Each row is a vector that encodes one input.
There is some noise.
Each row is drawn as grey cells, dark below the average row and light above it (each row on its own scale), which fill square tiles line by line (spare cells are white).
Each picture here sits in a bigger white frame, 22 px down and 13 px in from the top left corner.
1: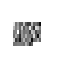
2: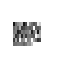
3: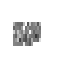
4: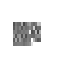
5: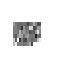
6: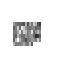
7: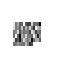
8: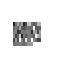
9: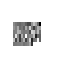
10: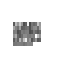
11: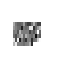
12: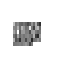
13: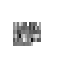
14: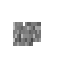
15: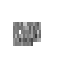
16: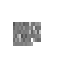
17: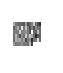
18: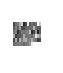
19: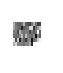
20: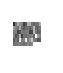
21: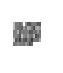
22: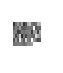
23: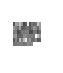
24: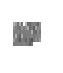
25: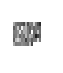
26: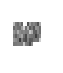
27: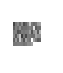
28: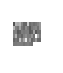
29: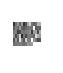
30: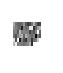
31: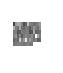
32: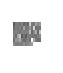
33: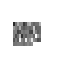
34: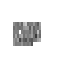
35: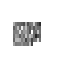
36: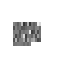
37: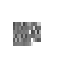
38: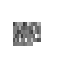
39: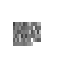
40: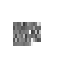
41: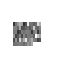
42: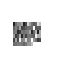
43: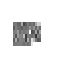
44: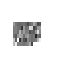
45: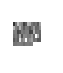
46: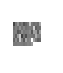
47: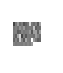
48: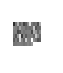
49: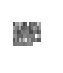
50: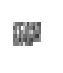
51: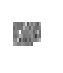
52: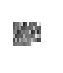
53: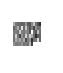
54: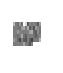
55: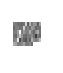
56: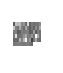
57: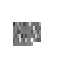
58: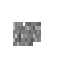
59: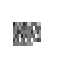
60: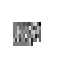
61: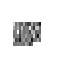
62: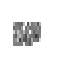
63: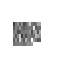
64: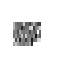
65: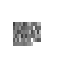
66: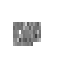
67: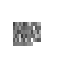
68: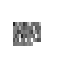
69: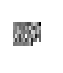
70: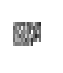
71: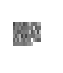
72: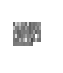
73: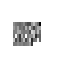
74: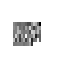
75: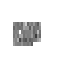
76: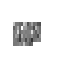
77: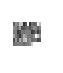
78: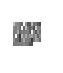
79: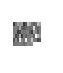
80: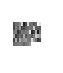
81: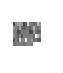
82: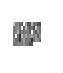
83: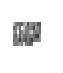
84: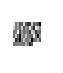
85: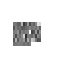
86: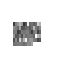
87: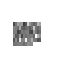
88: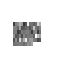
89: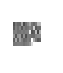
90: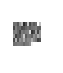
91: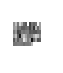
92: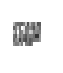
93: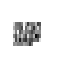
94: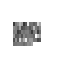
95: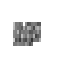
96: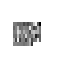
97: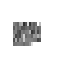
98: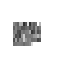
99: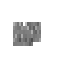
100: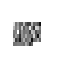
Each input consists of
either a point on a 7-point line, or three true/false values.
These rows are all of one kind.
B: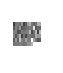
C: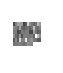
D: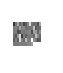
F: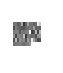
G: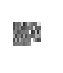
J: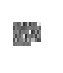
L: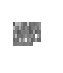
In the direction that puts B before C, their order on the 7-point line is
J, F, G, B, C, L, D.
